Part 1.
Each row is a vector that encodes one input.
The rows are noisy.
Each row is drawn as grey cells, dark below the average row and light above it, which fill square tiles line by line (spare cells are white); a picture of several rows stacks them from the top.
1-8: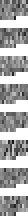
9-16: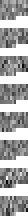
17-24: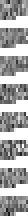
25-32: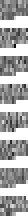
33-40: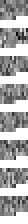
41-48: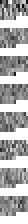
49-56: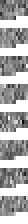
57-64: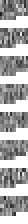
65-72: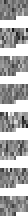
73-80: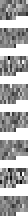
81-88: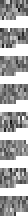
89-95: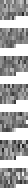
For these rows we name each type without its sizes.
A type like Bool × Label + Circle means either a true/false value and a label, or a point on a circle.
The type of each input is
Line × (Tree + Unit).
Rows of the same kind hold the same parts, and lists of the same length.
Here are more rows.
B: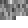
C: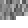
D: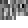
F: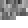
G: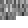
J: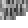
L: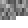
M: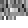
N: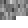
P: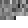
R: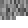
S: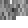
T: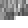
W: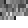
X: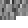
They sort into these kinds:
B, D, N, P, S, W, X
C, F, G, J, L, M, R, T

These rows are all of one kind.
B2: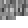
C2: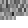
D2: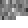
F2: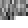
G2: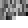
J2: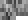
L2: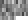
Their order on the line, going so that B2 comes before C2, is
D2, J2, B2, G2, C2, F2, L2.
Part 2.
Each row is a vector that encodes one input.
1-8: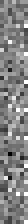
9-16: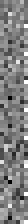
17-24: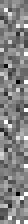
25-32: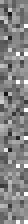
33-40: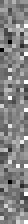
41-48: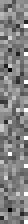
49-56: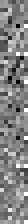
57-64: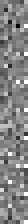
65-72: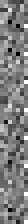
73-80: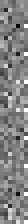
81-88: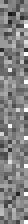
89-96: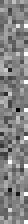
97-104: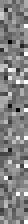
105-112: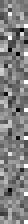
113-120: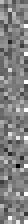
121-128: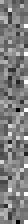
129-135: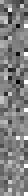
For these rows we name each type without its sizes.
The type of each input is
Bool × Tree.
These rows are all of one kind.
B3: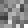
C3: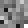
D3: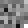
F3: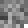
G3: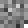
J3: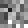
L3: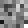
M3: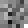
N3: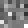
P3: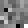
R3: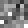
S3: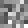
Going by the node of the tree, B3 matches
F3 and G3.
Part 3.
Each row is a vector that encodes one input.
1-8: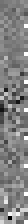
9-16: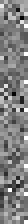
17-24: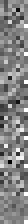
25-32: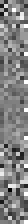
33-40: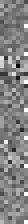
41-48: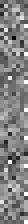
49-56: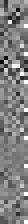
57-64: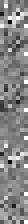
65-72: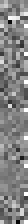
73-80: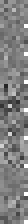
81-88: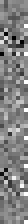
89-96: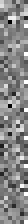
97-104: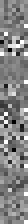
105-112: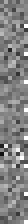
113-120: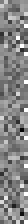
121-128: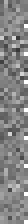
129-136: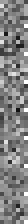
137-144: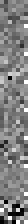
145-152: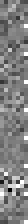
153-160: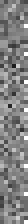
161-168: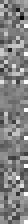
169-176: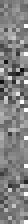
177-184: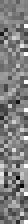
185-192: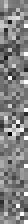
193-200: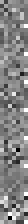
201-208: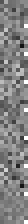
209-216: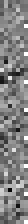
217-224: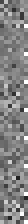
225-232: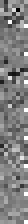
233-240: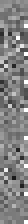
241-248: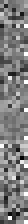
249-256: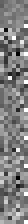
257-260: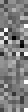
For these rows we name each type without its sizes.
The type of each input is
Circle + Label.
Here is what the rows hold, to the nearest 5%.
About 80% of them hold a point on a circle. The rest hold a label.
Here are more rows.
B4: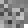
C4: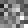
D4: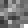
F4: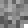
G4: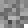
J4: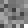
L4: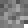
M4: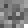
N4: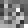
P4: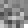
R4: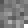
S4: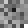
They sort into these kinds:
B4, C4, G4, J4, L4, M4, N4, P4, R4, S4
D4, F4

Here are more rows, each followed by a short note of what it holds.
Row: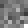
a point on a circle
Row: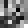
a label
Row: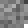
a label
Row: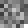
a point on a circle
